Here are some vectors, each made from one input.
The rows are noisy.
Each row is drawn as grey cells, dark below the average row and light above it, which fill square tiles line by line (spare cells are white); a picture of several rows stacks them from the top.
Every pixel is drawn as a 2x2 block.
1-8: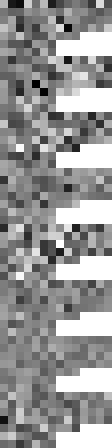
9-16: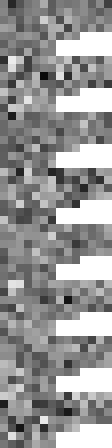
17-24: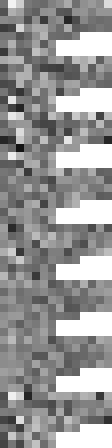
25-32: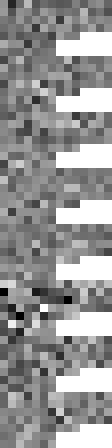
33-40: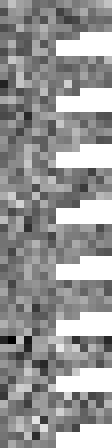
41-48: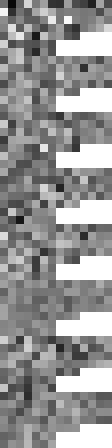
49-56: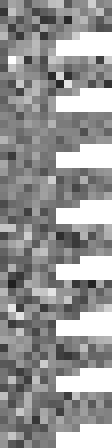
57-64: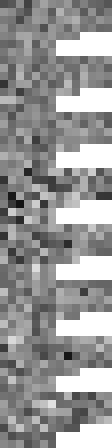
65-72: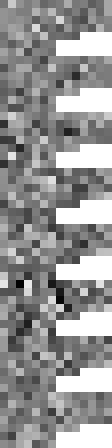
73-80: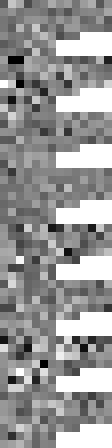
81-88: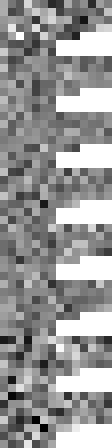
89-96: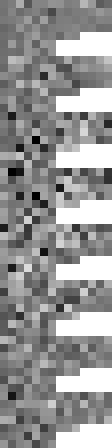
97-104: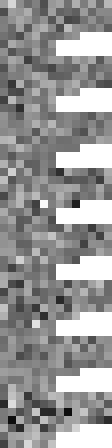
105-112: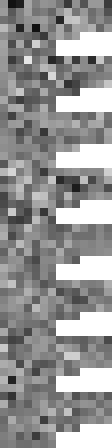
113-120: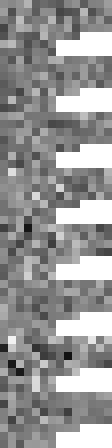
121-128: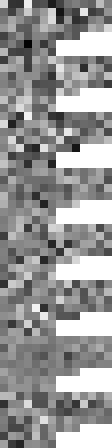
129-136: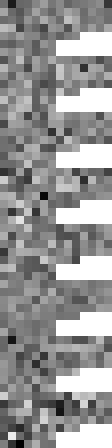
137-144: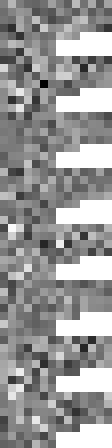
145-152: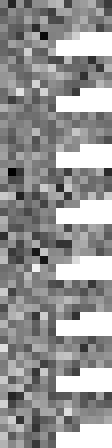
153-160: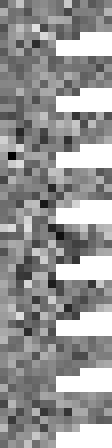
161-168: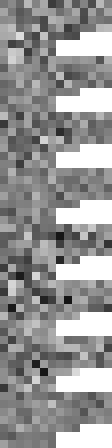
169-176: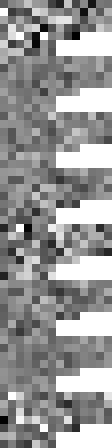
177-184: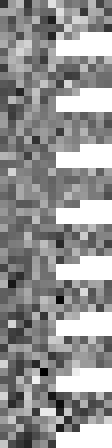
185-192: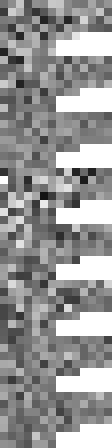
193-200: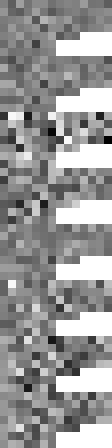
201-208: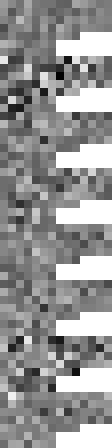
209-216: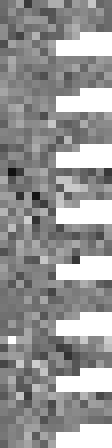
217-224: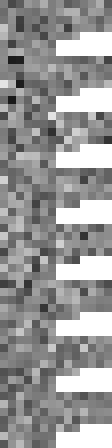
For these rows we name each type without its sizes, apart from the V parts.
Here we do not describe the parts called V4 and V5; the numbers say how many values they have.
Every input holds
a value of V4, together with either a point on a circle, or a true/false value and a value of V5.
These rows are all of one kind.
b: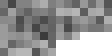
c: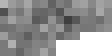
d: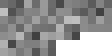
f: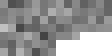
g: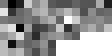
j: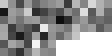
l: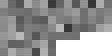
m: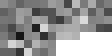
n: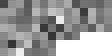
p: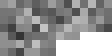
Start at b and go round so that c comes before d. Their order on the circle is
b, c, f, n, g, j, p, d, m, l.
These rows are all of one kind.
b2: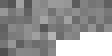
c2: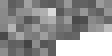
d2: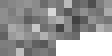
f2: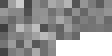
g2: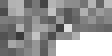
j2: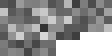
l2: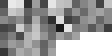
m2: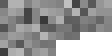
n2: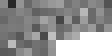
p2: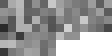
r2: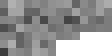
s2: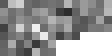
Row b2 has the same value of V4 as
f2, j2, n2 and s2.
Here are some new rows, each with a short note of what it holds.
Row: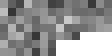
a point on a circle and a value of V4
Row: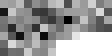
a point on a circle and a value of V4
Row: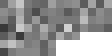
a true/false value, a value of V4 and a value of V5
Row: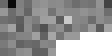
a true/false value, a value of V4 and a value of V5
